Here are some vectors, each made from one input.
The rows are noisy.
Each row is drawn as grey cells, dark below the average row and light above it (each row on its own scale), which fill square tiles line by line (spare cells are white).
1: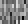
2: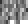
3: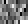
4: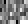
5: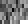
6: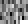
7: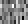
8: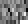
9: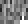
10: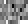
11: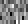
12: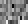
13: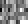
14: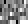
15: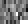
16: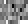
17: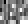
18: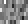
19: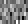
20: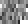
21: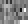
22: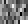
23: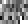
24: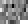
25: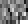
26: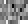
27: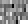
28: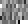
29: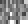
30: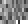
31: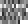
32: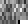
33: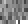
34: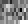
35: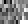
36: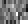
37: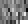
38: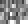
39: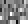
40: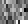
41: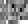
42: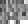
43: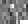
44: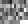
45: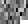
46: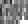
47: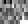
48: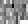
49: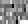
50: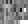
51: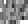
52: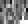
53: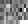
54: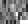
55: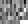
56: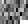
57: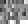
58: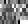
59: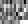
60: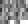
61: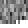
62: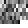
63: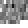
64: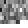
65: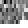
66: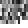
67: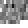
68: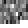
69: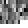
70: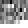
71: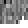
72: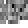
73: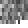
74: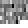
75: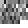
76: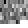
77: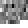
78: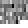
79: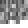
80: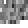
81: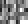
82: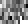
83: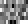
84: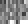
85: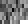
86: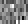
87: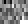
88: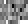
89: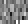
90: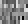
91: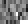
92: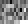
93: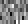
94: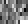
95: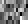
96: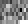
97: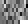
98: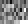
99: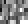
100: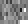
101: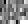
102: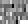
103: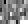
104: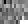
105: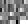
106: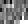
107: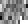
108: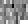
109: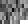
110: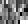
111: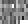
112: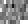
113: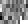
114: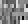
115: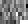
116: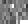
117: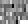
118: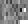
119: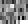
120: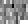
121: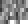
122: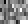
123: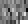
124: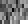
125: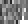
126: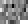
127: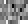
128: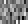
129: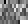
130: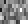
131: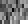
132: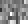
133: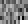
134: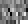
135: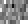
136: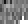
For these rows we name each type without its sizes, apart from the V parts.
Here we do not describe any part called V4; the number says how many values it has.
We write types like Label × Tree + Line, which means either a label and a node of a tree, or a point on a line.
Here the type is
List(Bool × V4).
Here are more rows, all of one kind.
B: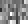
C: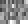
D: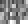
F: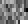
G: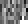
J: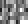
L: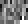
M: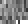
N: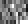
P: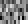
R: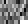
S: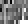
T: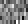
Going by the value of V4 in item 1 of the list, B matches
C, D and J.
